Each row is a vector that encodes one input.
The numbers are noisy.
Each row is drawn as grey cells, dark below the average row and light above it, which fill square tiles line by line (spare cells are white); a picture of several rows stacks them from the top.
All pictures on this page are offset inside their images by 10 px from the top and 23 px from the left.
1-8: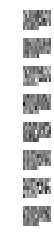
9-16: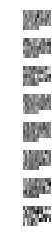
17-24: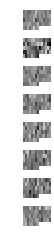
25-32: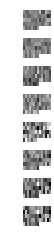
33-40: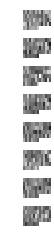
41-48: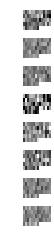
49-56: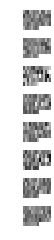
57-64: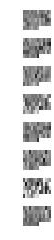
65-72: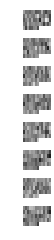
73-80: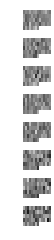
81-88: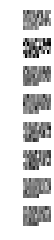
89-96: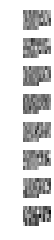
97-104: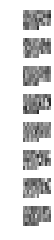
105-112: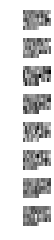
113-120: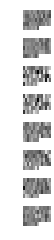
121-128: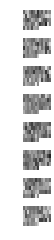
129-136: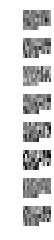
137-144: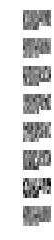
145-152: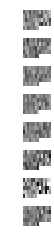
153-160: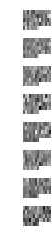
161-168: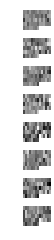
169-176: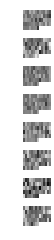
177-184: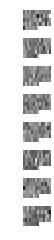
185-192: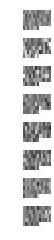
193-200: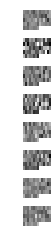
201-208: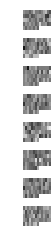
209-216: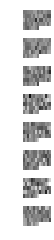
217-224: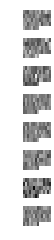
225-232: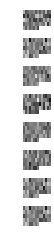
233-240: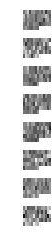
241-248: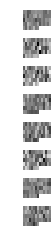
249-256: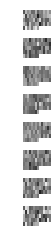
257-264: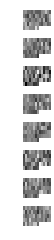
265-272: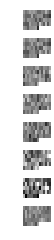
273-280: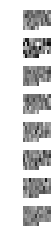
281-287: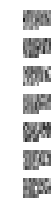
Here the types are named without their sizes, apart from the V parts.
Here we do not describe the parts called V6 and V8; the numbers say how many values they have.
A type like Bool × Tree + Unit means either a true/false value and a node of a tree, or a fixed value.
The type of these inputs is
((Bool × V8 + Unit) × Line + Circle) × V6.
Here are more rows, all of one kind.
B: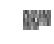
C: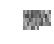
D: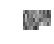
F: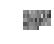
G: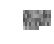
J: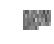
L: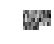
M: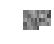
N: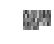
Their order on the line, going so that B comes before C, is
B, N, C, F, L, M, D, J, G.
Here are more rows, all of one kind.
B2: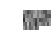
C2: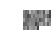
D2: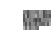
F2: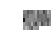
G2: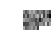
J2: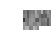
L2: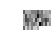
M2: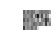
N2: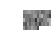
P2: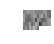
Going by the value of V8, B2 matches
F2 and M2.
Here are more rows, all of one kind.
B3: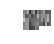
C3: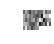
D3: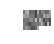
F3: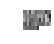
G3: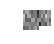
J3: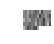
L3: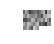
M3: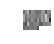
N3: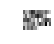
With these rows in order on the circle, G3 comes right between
L3 and N3.
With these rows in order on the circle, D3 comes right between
C3 and J3.
